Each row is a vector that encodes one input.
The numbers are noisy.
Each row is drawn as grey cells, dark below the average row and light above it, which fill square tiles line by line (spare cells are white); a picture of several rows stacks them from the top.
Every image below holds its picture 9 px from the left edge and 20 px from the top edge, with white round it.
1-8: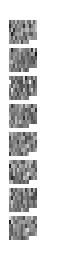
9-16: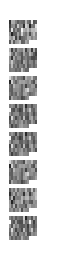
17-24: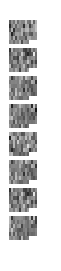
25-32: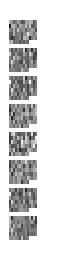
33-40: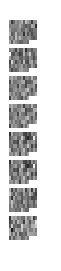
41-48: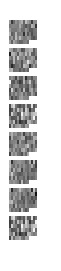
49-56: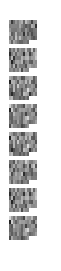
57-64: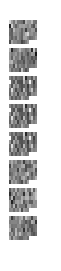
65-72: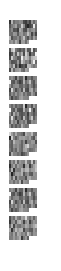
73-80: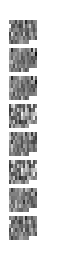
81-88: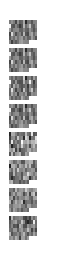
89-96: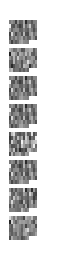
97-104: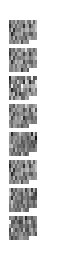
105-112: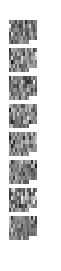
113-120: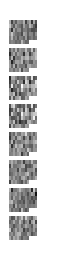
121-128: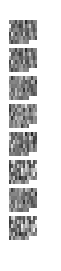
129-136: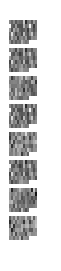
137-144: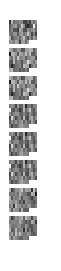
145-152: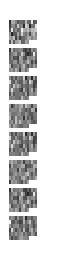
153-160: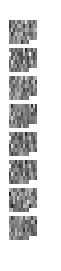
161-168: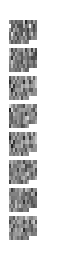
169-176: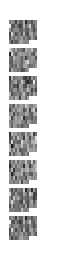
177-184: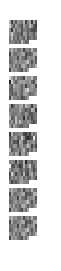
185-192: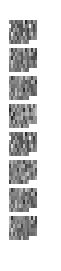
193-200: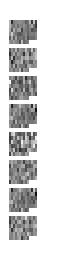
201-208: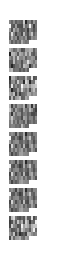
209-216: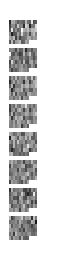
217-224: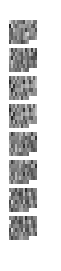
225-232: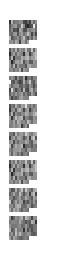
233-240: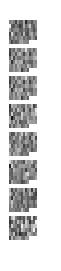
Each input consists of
either a point on a 4-point line, or a point on a 15-point line.
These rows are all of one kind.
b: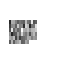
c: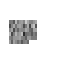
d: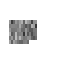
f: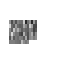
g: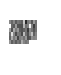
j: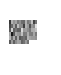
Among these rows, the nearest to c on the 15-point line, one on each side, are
d and j.
